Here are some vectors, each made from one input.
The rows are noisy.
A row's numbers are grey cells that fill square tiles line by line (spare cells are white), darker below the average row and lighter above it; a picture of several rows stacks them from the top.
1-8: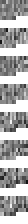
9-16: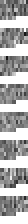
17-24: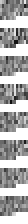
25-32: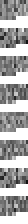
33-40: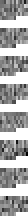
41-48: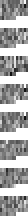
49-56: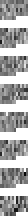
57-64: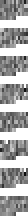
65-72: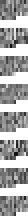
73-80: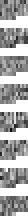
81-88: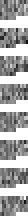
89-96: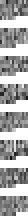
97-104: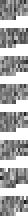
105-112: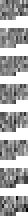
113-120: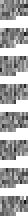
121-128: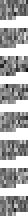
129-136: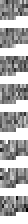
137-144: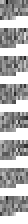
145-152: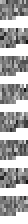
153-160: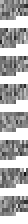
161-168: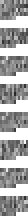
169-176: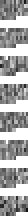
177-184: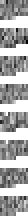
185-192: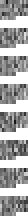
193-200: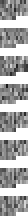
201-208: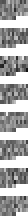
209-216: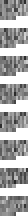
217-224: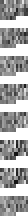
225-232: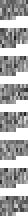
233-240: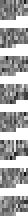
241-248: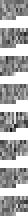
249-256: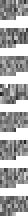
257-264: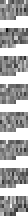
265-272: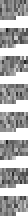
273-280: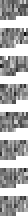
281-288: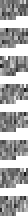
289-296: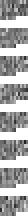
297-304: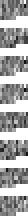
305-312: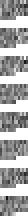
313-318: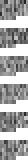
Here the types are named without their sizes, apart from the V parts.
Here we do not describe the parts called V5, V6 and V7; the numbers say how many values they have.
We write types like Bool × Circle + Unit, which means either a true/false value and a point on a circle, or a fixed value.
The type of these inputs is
Bool × Line × (Tree + V5) × V6 + V7.
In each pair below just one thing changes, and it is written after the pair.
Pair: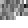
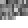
the value of V5
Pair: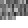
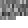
the value of V5
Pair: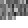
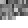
the true/false value
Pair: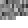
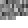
the value of V6
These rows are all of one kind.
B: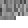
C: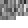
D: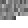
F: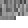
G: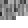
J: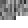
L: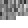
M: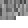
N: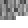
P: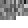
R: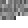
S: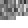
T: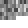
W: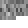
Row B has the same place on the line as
C, R, S and W.
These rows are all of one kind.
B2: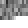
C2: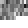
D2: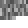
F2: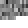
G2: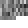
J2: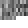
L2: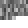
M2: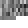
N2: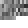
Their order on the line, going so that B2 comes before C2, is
M2, G2, D2, B2, C2, F2, J2, L2, N2.
